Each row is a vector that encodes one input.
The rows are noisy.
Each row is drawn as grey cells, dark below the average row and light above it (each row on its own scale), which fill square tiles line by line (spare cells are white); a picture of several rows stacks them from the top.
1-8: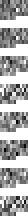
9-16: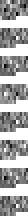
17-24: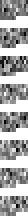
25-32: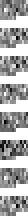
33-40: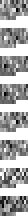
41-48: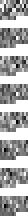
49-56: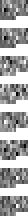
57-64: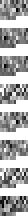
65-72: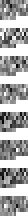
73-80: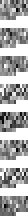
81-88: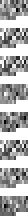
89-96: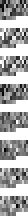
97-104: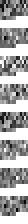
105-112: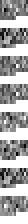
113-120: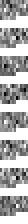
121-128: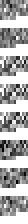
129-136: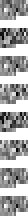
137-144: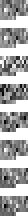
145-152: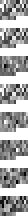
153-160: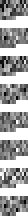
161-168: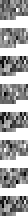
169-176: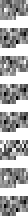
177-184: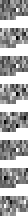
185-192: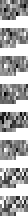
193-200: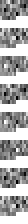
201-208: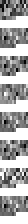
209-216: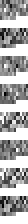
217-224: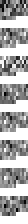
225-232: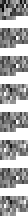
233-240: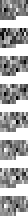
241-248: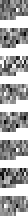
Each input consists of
three true/false values.
